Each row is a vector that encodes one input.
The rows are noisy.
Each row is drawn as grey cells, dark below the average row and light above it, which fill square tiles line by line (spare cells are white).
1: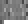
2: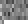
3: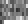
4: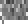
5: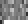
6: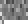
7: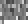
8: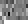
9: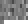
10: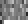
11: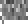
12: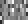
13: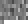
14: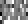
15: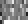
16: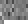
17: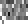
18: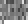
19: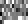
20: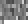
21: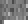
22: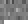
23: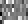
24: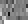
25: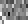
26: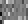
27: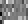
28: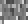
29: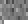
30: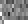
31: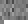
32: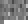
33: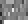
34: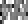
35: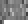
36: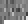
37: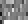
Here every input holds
a point on a 4-point line and a true/false value.
